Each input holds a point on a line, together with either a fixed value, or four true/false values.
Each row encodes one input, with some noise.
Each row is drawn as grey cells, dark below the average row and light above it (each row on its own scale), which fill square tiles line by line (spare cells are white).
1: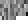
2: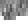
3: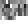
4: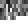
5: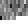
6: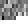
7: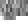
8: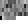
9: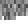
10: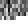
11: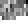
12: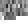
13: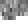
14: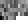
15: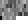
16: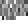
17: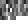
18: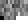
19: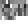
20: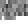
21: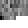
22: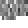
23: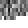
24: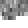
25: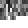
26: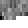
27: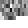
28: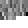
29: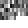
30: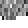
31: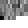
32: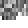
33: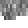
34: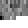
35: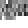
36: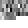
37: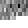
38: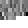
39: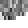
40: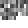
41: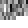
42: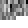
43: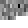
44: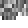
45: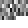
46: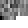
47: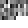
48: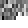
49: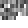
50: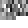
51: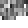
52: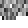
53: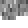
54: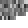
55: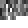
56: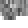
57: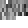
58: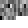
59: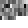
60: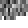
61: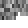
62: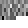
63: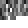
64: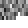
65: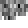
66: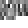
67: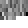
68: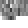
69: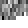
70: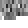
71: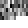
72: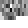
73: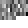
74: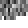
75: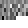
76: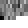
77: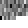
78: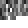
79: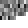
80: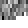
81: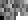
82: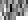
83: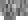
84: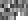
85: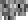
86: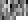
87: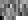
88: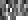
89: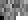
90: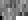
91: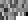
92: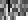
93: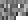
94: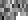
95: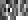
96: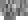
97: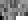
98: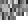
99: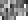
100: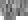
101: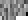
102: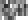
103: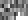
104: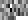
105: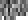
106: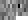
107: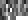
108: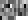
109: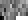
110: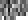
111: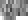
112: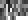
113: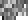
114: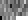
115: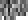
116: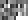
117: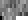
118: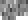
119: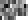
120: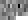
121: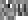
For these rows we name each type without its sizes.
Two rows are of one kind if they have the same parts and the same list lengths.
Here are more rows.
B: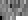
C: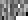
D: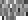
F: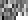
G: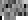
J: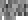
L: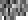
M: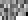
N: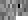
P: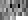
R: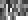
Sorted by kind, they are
B, C, D, F, G, J, M, N, P
L, R

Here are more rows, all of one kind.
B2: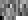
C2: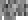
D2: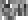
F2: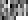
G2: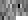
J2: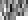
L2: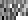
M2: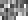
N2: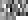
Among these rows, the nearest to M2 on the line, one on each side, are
F2 and L2.
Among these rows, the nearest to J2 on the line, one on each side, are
D2 and N2.
